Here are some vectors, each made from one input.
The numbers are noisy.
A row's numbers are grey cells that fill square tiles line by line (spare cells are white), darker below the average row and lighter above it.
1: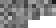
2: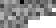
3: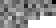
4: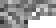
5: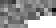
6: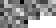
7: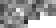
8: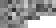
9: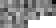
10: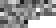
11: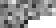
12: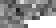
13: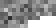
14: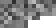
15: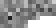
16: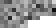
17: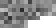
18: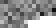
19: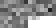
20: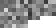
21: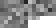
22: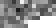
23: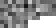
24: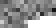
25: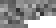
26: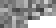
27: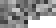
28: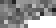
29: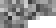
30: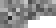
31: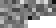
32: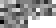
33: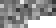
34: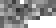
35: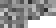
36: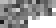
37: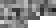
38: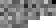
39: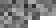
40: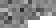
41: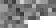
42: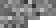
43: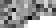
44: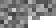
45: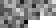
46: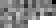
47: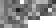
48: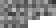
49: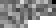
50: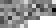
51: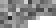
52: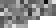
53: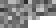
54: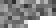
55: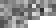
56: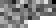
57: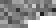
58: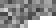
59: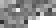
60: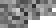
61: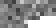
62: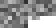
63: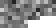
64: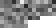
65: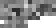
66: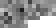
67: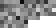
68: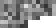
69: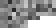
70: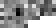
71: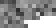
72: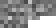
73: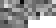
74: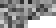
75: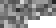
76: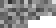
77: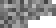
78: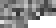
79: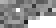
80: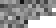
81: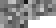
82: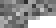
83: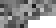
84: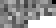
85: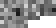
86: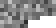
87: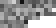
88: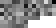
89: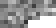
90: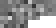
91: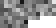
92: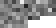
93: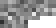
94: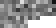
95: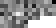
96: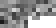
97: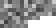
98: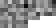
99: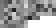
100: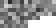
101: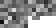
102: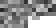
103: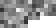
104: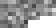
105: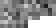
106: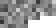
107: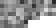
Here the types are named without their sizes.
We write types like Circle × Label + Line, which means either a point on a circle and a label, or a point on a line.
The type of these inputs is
Bool × (Label + Line).
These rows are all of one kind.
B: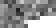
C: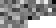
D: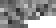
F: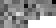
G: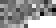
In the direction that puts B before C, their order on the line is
G, D, B, C, F.
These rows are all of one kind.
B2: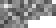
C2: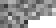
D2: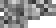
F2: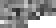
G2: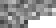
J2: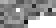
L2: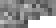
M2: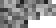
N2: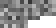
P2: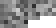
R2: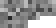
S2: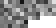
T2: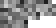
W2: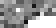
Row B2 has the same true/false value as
D2, F2, N2 and R2.
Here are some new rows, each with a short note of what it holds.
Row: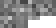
a point on a line and a true/false value
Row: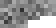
a label and a true/false value
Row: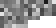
a label and a true/false value
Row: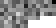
a point on a line and a true/false value
